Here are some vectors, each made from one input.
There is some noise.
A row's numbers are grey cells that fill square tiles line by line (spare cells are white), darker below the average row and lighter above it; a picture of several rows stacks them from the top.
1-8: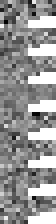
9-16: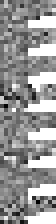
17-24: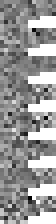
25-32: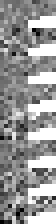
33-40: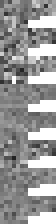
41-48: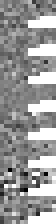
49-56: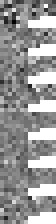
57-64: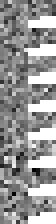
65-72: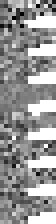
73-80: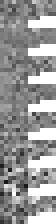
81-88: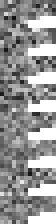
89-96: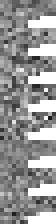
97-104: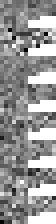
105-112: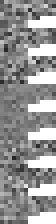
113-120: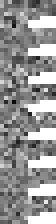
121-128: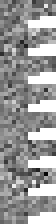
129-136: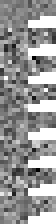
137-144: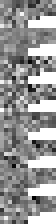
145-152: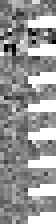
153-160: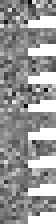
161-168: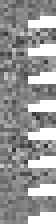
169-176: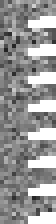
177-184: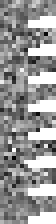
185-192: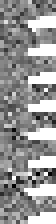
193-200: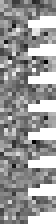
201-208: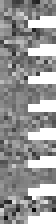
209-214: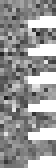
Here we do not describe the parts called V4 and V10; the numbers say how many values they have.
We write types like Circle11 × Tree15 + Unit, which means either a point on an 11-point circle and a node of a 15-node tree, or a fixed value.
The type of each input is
Bool × (Line8 + V4 × V10) + Label7.
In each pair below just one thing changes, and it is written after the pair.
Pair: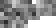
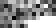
the value of V4
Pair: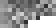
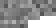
the true/false value
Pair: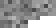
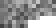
the value of V4
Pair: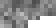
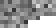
the value of V4
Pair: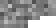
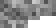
the value of V10
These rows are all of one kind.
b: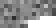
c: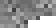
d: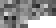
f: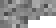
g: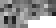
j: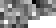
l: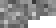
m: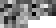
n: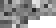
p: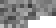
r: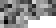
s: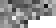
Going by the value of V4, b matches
c, f, j and m.
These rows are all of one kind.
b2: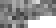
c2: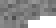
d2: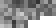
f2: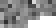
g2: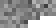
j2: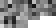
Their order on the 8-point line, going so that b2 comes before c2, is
g2, b2, c2, j2, f2, d2.
